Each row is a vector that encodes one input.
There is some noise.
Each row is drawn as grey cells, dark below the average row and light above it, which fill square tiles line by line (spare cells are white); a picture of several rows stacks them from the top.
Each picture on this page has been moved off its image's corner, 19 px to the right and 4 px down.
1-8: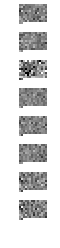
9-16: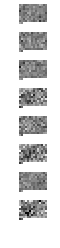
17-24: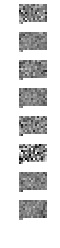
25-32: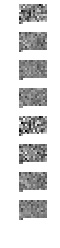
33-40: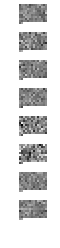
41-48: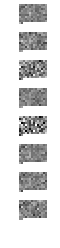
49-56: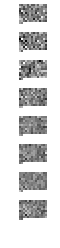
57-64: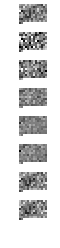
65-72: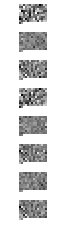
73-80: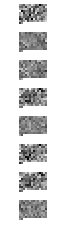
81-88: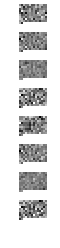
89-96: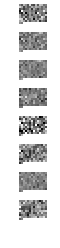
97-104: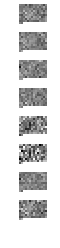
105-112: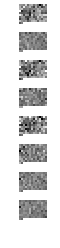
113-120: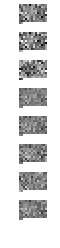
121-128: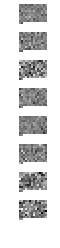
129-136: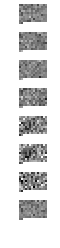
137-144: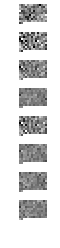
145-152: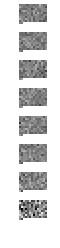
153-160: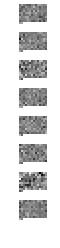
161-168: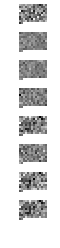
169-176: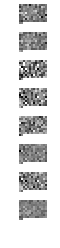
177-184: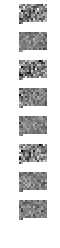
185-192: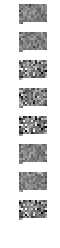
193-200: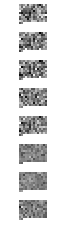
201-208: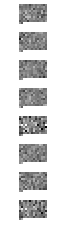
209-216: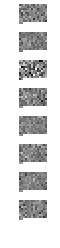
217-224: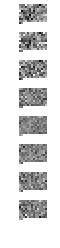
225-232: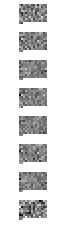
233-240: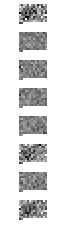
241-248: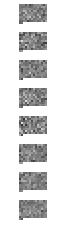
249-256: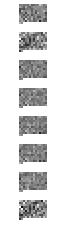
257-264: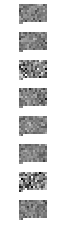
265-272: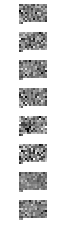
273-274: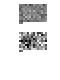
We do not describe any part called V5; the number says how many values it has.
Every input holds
either a node of a 13-node tree and a true/false value, or a value of V5.
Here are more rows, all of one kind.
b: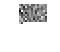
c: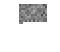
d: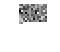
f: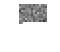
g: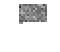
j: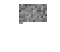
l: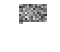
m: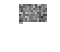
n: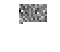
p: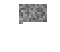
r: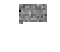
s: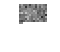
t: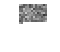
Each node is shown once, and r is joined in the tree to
j and n.
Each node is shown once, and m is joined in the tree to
f.
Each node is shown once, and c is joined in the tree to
g and j.
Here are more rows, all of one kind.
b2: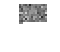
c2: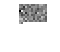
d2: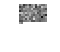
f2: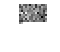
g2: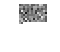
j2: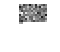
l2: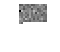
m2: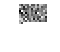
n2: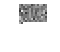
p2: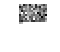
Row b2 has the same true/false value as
f2 and l2.
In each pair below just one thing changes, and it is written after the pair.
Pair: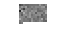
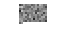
the node of the tree
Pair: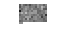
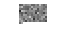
the node of the tree
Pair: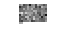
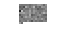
the node of the tree
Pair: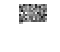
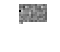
the node of the tree
